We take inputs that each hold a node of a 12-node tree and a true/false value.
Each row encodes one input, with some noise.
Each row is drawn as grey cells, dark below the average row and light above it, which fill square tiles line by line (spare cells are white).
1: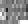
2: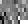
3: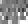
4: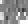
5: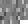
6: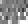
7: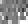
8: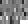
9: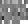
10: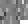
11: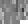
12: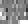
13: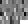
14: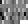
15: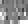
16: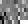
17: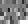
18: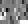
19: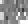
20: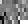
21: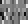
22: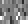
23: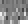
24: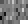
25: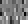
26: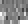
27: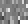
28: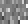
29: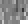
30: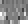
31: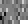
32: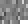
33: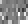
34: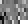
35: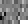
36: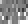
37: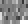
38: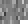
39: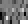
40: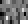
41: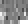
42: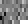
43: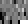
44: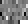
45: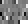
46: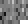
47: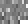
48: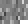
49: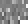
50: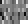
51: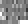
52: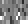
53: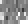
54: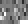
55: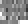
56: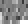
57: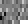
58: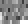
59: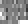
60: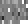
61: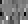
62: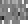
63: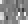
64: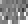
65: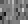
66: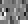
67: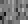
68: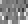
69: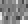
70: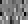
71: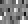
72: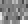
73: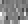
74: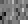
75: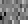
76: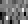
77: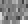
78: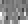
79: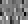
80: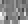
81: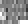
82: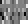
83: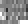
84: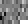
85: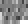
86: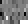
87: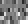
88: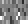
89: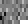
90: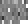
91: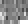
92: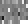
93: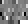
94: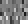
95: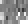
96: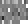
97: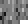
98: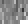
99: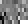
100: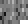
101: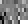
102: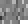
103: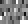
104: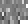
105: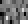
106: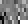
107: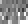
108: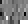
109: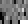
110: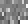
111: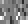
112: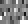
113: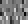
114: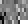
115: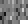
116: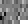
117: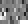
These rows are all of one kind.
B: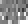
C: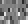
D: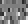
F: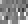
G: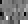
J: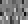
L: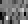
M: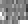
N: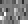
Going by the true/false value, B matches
F and M.
